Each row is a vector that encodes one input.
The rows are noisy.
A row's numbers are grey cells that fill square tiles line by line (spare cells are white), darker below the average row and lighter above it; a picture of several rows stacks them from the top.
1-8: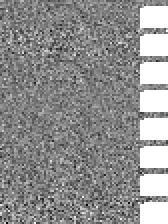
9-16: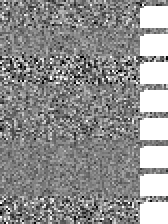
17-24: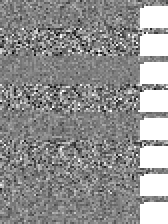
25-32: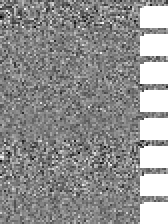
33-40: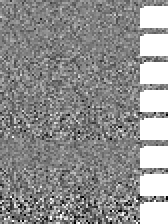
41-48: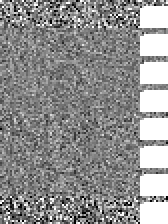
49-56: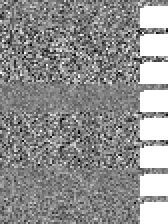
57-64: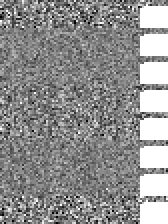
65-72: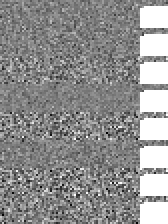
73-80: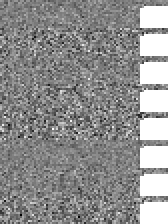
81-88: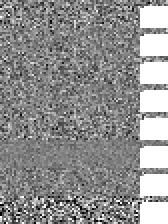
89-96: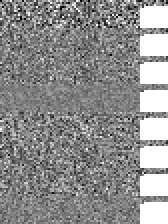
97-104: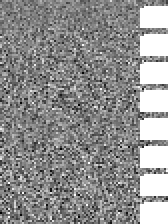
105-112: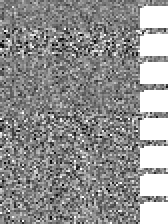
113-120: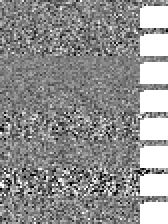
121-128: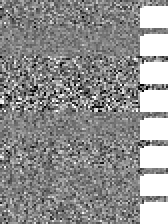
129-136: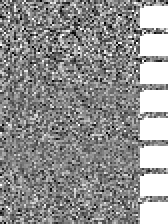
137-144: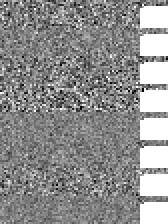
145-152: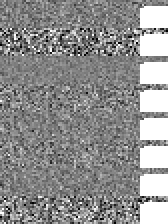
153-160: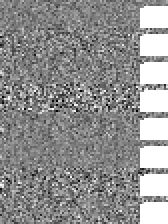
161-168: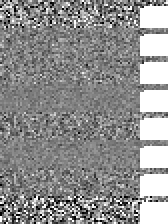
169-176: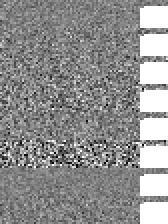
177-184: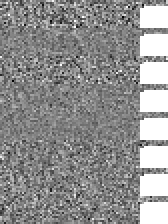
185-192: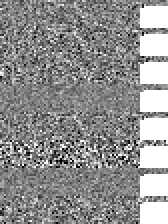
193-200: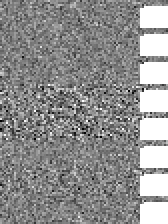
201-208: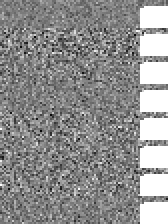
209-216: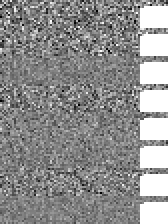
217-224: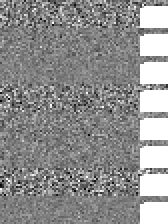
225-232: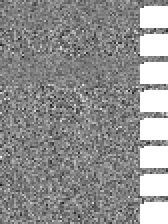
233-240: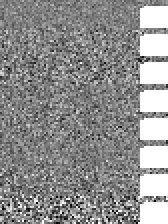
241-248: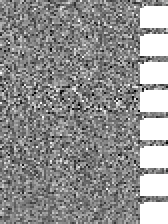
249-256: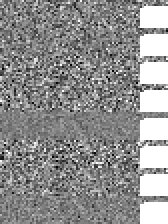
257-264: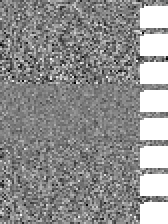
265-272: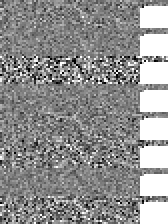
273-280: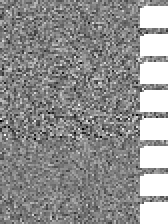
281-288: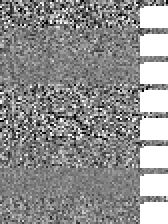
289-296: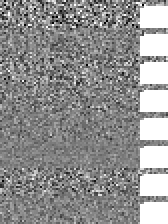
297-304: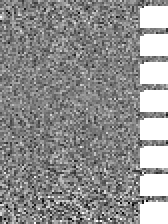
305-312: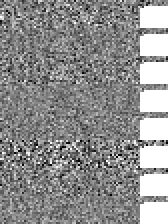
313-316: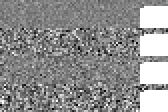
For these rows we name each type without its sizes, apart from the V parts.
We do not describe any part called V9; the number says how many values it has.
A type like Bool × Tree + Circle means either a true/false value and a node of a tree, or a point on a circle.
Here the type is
Bool × Bool × Bool × (Circle + Label) × V9.
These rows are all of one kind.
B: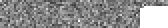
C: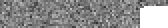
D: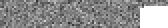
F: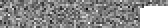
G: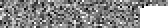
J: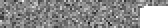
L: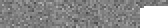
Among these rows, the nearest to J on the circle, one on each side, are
G and L.
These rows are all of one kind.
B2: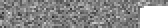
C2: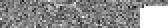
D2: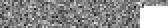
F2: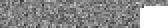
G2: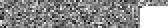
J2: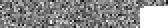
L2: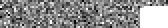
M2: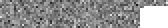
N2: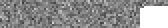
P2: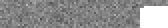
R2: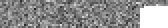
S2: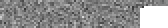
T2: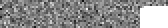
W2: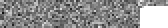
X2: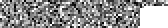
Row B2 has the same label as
L2, M2, R2 and S2.
